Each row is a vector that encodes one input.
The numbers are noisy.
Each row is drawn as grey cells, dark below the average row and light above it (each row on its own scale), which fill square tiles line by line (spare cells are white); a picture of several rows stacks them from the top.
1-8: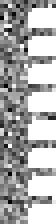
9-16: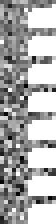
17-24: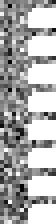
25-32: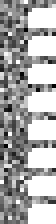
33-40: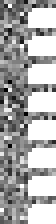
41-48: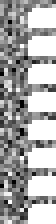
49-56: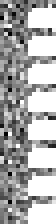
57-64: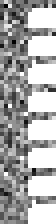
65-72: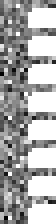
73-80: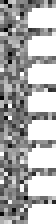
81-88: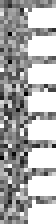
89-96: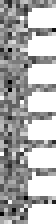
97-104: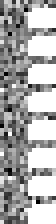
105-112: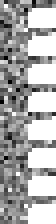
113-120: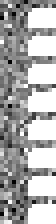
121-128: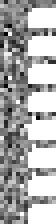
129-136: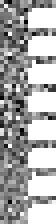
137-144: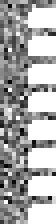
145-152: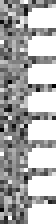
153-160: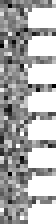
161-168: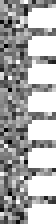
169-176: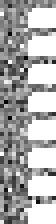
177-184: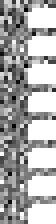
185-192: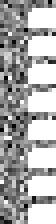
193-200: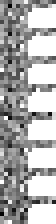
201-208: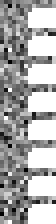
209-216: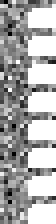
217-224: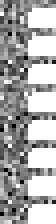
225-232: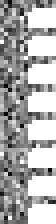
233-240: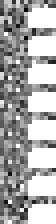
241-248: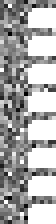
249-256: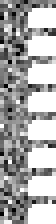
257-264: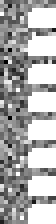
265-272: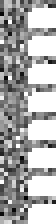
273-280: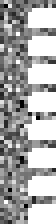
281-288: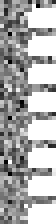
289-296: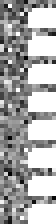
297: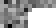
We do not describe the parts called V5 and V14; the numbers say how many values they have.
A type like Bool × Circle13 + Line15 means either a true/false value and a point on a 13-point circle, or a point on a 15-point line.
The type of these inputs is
Bool × Circle10 + Unit + V5 × V14.
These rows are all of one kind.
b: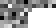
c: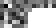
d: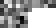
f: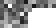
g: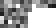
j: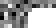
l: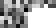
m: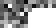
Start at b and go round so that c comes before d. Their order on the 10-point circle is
b, j, l, c, d, f, m, g.
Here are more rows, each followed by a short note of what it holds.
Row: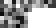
a point on a 10-point circle and a true/false value
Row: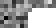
a fixed value
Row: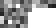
a point on a 10-point circle and a true/false value
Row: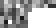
a point on a 10-point circle and a true/false value
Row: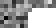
a fixed value
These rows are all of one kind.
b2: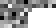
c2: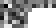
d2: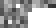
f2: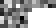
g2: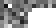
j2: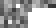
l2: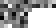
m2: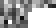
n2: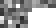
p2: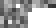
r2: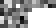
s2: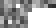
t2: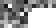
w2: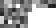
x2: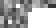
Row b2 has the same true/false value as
c2, g2, l2 and t2.
